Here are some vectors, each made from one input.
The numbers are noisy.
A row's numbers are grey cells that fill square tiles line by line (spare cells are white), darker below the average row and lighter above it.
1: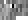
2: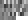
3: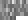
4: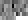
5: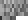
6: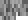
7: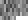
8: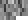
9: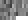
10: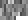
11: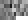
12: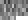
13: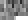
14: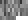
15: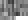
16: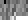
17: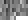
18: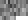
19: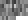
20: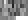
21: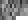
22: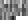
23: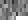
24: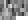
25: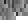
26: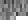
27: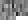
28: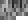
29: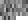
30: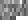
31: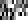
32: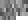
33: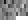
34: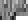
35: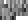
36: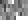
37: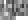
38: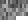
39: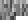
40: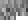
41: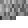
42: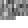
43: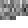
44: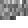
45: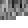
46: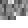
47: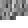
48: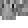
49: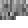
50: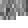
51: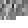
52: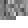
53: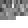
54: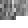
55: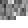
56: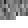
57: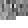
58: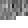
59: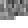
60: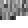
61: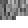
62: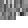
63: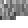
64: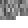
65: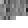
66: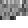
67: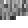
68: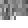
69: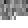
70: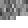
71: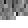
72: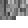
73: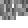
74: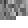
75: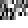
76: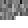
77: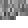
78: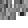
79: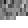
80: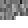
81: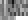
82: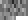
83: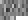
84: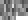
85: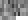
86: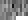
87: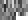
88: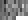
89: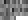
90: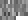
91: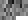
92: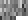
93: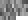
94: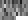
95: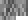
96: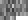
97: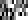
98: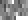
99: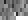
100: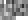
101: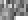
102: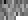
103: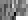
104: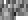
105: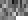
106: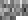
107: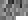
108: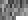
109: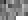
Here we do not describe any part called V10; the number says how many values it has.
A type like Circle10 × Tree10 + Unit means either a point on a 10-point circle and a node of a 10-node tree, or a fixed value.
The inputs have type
Bool × Tree11 × V10 + Unit.
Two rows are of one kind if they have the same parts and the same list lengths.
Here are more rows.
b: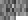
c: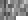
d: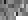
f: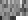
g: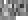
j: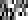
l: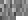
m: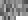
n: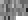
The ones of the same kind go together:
b, c, d, f, g, l, m, n
j

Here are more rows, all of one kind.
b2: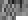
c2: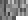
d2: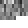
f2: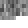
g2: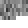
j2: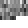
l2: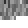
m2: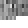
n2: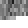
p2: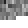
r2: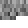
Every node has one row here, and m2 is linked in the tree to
f2.
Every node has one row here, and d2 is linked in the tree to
c2.
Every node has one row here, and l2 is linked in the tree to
g2 and n2.
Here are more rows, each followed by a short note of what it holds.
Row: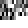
a fixed value
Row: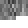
a node of an 11-node tree, a true/false value and a value of V10
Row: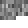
a node of an 11-node tree, a true/false value and a value of V10
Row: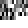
a fixed value
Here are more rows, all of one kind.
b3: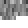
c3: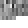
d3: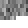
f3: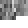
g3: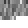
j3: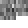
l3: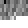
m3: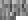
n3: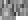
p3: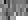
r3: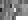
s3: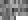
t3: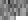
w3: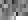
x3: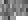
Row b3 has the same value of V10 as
g3, m3, n3 and t3.
